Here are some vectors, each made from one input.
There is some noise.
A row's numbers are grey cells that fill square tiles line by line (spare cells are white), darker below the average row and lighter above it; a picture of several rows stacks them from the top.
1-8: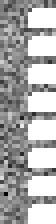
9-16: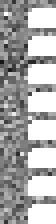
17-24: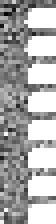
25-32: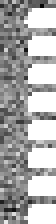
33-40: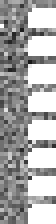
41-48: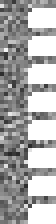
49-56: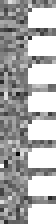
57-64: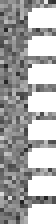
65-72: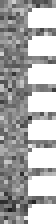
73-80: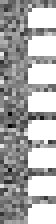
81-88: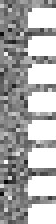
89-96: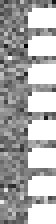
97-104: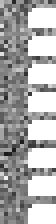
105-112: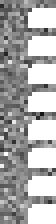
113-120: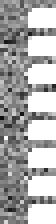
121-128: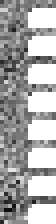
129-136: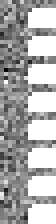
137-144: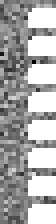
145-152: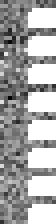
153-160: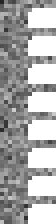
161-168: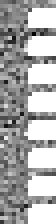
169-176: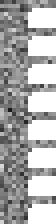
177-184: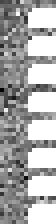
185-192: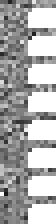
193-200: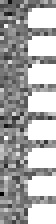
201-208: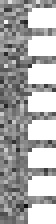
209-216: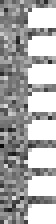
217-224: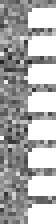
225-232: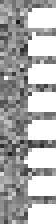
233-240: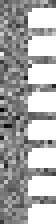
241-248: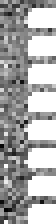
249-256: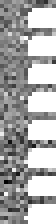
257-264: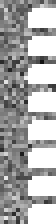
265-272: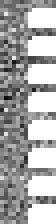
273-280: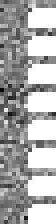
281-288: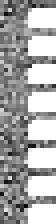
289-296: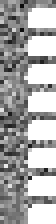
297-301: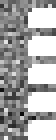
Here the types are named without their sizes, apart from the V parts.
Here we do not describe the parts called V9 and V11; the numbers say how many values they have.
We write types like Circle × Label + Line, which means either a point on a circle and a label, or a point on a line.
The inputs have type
((Bool × Bool × Bool + V11) × Label + Unit) × Line × V9.
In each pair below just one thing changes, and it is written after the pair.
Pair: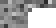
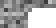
the label
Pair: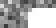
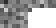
the place on the line
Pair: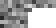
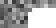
the place on the line
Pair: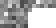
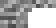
the value of V11
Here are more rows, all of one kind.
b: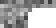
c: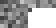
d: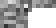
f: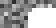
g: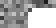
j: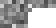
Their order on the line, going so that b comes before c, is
b, c, f, j, g, d.
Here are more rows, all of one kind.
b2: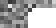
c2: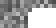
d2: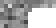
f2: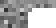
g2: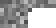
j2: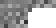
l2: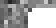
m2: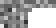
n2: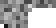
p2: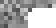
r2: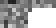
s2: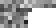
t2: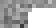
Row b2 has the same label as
l2 and p2.
